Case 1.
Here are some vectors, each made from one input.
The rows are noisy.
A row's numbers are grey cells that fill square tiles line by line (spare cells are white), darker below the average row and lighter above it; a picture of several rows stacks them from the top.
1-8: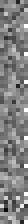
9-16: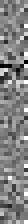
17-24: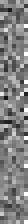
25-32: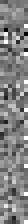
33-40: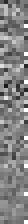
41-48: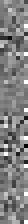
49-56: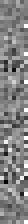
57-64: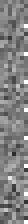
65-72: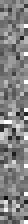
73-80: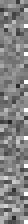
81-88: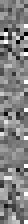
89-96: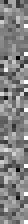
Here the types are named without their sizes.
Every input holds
a point on a circle.
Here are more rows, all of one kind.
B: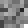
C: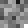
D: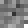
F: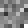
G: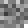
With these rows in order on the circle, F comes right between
D and G.
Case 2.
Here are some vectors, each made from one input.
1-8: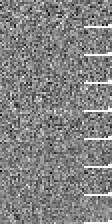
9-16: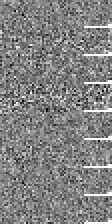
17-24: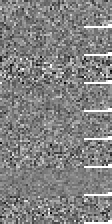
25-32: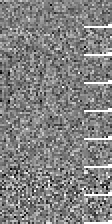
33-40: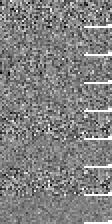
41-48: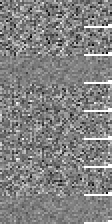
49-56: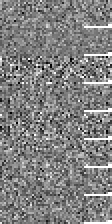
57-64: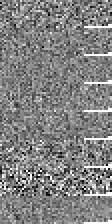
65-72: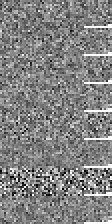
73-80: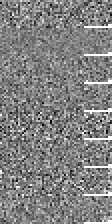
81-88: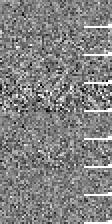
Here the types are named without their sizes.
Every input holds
a node of a tree.
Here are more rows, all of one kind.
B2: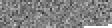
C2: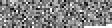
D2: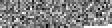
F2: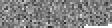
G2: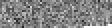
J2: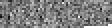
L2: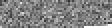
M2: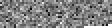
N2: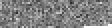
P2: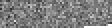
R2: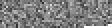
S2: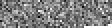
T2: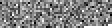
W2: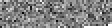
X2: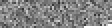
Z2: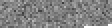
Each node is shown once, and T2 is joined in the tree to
M2 and W2.
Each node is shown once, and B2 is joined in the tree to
G2, L2, N2, P2, X2 and Z2.
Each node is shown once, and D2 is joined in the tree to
N2.
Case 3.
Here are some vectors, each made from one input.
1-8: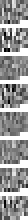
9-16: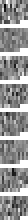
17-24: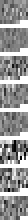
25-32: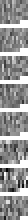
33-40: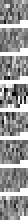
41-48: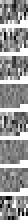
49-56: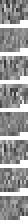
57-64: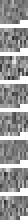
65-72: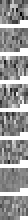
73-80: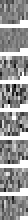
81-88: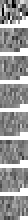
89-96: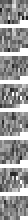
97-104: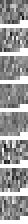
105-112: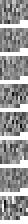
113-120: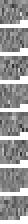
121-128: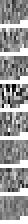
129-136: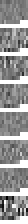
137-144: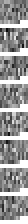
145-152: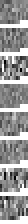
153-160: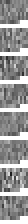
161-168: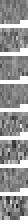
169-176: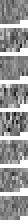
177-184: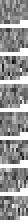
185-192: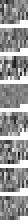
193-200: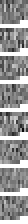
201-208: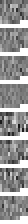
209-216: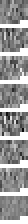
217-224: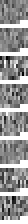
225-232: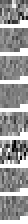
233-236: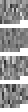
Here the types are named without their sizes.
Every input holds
either a point on a circle, or a fixed value.
